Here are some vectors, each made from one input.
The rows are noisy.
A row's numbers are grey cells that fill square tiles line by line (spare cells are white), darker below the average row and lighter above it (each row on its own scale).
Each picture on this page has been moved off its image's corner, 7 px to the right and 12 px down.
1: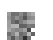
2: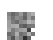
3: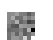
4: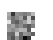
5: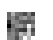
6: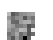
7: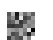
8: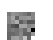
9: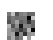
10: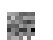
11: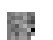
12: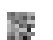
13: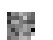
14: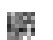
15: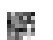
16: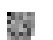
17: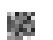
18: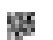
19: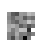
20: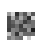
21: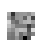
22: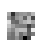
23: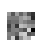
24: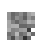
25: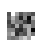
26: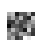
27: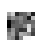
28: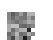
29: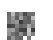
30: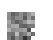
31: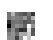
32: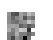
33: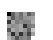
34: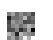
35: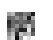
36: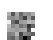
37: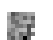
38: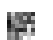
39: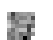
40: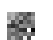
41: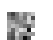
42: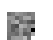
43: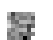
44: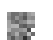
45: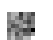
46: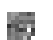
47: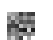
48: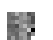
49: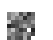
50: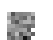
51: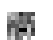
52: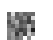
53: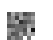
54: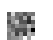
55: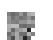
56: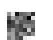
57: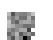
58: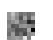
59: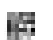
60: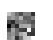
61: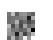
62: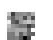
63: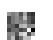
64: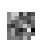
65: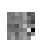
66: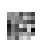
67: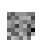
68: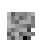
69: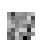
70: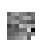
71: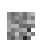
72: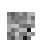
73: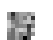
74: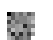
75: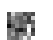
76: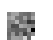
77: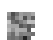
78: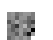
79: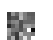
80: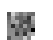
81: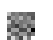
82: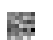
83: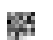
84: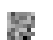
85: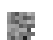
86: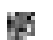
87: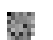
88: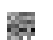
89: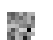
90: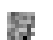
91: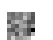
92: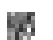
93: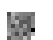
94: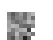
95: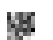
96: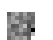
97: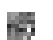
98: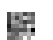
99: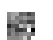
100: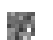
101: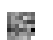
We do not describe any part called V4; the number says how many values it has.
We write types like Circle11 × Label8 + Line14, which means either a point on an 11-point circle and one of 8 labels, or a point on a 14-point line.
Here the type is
List2(Bool × V4).
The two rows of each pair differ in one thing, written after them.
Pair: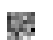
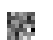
the value of V4 in item 2 of the list
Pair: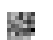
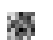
the value of V4 in item 2 of the list
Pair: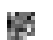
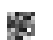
the true/false value in item 2 of the list
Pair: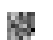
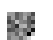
the value of V4 in item 1 of the list
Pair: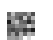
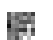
the true/false value in item 2 of the list
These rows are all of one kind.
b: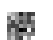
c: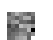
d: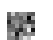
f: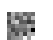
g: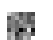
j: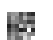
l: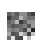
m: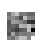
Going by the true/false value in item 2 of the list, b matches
f and l.
